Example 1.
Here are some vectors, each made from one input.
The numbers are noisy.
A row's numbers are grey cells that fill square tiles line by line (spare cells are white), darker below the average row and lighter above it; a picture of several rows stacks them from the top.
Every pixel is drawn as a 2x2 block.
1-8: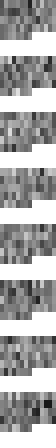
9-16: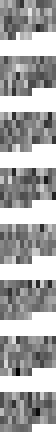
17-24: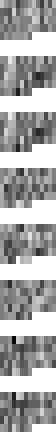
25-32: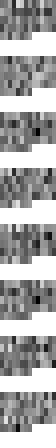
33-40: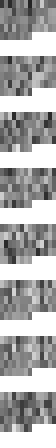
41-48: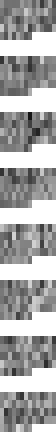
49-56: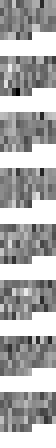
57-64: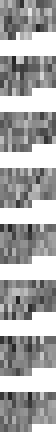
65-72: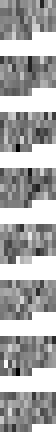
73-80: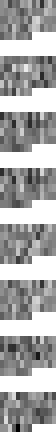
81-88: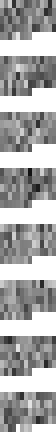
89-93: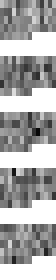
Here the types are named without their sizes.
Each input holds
a label, together with either a fixed value, or four true/false values.
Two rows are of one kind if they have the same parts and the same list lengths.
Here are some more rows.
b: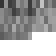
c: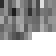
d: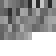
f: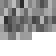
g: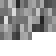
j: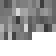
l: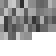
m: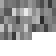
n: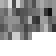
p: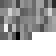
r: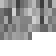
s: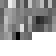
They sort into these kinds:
b, c, f, j, l, n, p, s
d, g, m, r

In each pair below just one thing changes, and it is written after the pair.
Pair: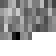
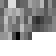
one of the four true/false values
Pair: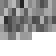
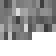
the label
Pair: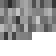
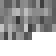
one of the four true/false values
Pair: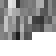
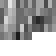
one of the four true/false values
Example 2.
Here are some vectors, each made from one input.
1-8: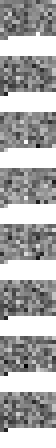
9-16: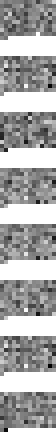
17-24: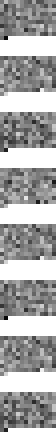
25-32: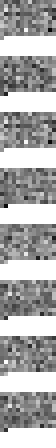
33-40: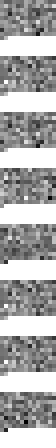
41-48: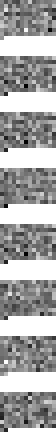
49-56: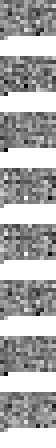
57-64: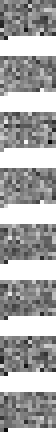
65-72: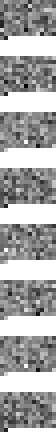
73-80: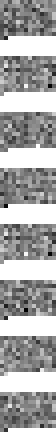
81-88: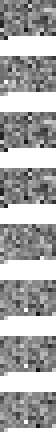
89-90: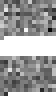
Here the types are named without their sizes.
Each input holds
a label and a true/false value.
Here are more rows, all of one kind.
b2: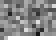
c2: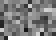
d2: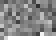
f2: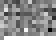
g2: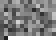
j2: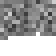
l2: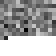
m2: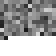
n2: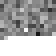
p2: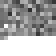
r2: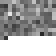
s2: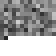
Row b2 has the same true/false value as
d2, f2, n2 and p2.
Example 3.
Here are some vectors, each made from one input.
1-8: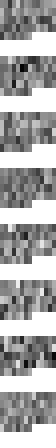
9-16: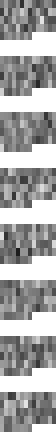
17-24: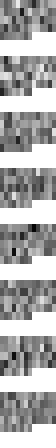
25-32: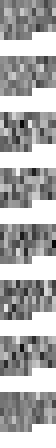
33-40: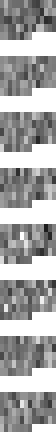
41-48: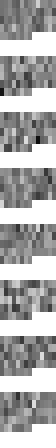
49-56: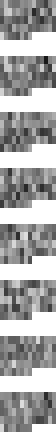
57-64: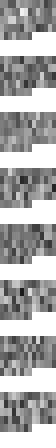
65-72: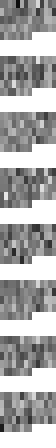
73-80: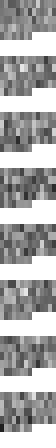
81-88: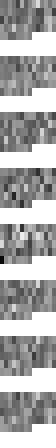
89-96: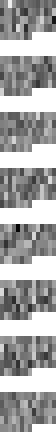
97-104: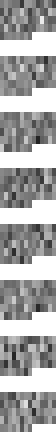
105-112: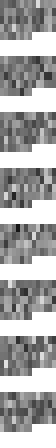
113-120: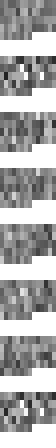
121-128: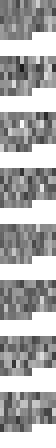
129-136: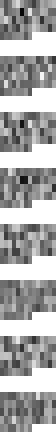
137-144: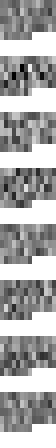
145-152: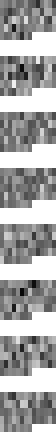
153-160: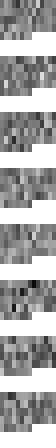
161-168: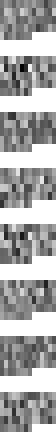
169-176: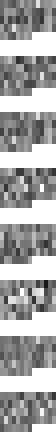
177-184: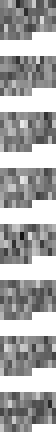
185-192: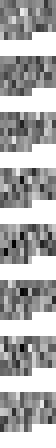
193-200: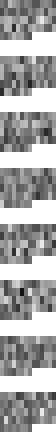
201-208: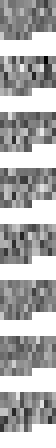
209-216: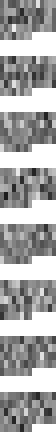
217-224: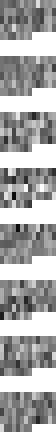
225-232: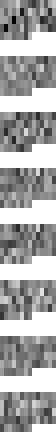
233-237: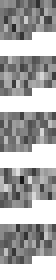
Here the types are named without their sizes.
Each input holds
either a point on a line, or three true/false values.
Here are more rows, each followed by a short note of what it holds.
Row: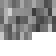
a point on a line
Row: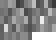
three true/false values
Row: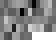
three true/false values
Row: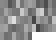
a point on a line
